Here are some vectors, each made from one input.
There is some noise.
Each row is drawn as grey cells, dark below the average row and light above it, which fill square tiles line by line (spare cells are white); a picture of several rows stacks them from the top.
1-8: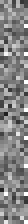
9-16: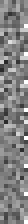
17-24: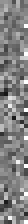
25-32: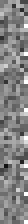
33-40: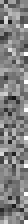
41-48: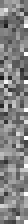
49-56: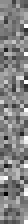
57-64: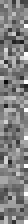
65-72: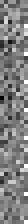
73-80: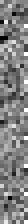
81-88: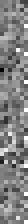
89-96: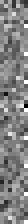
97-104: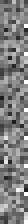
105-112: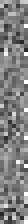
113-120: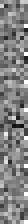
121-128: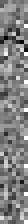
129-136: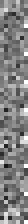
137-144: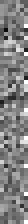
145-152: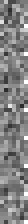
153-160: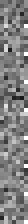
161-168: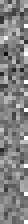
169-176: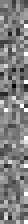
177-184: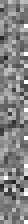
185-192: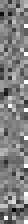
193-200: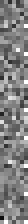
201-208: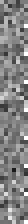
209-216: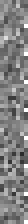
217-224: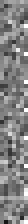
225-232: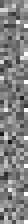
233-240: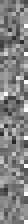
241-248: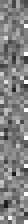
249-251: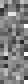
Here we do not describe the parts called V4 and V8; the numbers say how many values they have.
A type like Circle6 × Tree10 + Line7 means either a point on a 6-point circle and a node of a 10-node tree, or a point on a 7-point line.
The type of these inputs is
Bool × (Line10 + V4) + Line7 + V8.
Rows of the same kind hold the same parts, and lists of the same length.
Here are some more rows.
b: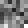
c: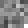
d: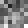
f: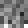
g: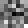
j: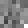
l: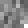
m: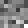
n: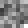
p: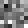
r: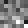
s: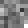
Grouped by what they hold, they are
b, d, f, g
c, j, l, s
m, r
n, p

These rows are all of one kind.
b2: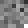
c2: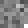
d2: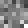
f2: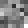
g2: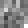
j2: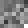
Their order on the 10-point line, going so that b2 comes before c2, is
f2, b2, g2, c2, j2, d2.
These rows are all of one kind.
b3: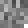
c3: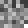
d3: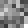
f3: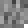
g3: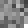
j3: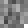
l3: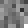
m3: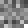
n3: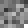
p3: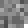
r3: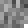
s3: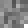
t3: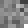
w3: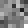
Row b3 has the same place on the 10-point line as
d3, f3, g3 and r3.
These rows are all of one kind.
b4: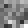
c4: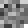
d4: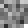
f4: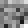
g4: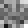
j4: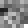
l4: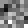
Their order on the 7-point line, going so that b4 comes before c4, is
l4, b4, j4, f4, g4, d4, c4.
